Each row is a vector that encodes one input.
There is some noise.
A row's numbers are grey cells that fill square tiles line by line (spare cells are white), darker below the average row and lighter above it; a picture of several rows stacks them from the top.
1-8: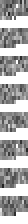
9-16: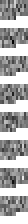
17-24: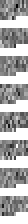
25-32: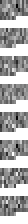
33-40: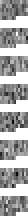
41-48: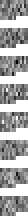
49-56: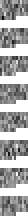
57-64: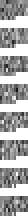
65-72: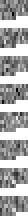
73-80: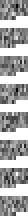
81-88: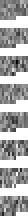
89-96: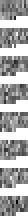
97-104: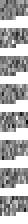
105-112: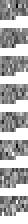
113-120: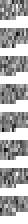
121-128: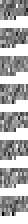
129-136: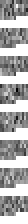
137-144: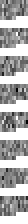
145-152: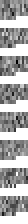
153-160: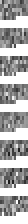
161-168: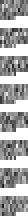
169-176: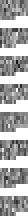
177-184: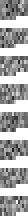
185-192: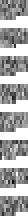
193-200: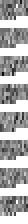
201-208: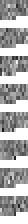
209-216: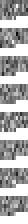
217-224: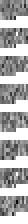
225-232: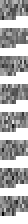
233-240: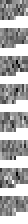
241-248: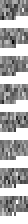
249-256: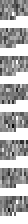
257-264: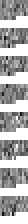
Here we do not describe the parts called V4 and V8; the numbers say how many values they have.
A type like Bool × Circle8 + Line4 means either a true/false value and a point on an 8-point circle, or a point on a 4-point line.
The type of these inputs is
(Bool × V4 + Unit) × Line7 × V8.
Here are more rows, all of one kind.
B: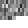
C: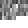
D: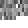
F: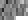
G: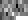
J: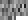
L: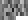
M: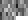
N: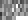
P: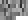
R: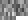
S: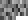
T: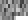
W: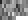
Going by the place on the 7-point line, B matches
G, J, S and W.
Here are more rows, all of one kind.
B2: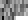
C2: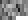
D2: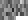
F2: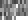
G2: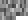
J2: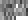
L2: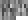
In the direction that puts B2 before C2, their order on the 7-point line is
B2, L2, J2, G2, F2, D2, C2.
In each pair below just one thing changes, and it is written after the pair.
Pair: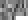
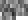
the value of V8
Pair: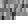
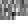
the value of V8
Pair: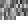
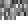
the value of V4
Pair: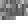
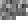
the true/false value
